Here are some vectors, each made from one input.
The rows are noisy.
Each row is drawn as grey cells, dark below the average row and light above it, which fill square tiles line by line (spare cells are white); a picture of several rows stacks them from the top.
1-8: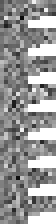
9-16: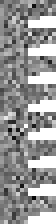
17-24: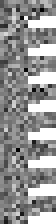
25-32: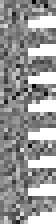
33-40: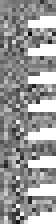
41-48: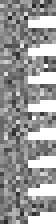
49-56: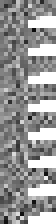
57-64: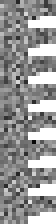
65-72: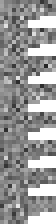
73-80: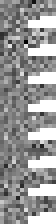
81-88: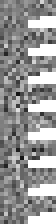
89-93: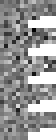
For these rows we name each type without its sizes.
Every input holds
a point on a line and a true/false value.
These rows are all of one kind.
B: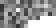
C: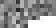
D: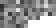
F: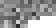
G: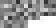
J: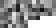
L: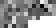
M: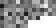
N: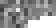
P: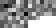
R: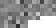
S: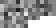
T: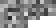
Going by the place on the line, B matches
D, L and N.
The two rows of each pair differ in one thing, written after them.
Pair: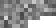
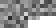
the place on the line
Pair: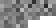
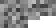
the place on the line
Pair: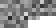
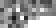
the true/false value
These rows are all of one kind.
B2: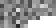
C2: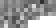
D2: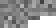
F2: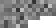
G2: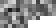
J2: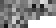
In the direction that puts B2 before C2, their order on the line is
J2, B2, G2, D2, C2, F2.
